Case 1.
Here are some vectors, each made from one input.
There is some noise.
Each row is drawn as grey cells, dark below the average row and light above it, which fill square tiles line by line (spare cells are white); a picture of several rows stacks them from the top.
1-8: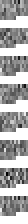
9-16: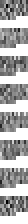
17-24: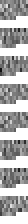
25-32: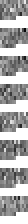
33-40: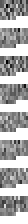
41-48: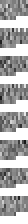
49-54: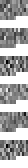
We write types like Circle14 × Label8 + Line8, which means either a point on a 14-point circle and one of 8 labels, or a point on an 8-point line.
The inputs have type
Bool × Bool × Bool + Unit.
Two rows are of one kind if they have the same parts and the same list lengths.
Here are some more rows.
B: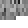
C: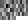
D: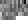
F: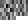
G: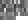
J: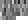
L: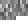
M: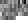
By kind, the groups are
B, D, G, J, L, M
C, F

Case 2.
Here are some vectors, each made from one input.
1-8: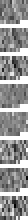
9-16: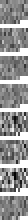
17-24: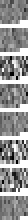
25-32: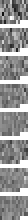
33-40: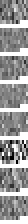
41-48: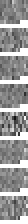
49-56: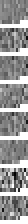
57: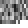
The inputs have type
Bool × Bool × Bool × Bool + Unit.
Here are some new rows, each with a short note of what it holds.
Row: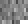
four true/false values
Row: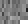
four true/false values
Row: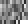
a fixed value
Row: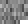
a fixed value
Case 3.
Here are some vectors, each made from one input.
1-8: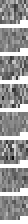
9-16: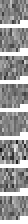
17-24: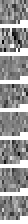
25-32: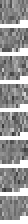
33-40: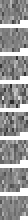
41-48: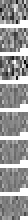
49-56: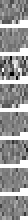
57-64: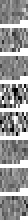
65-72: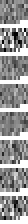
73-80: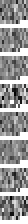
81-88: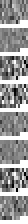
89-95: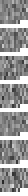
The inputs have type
Bool × Bool × Bool + Unit.
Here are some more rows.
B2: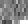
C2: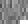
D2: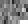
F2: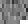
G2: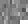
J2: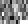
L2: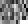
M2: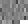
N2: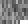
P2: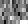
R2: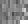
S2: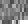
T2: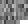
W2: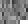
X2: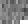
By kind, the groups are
B2, C2, D2, F2, G2, J2, L2, M2, N2, P2, R2, S2, W2, X2
T2

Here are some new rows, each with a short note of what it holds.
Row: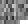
a fixed value
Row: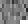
three true/false values
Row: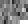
three true/false values
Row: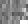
three true/false values
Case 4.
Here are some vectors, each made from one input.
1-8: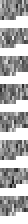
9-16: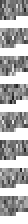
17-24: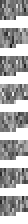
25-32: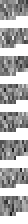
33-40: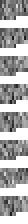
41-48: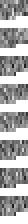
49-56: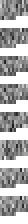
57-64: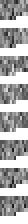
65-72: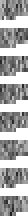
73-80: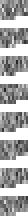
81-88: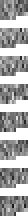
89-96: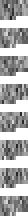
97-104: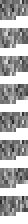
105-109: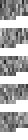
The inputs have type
Bool × Bool × Bool × Bool.
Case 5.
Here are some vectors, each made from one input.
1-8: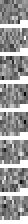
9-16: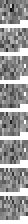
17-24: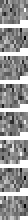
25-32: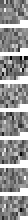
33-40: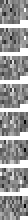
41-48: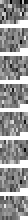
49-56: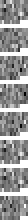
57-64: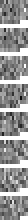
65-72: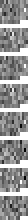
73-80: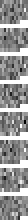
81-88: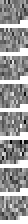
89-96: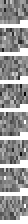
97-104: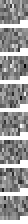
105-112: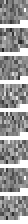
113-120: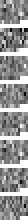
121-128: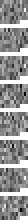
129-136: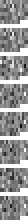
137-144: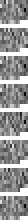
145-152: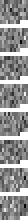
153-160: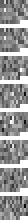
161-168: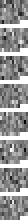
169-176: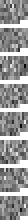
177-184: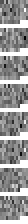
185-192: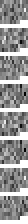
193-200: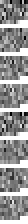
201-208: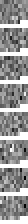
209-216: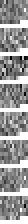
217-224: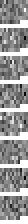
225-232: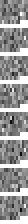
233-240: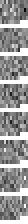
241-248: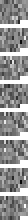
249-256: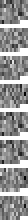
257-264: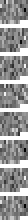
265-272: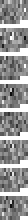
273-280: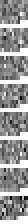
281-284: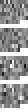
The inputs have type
Bool × Bool × Bool × Bool × Bool + Unit.
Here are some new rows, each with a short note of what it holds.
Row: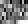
a fixed value
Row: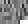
five true/false values
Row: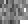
five true/false values
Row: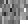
five true/false values
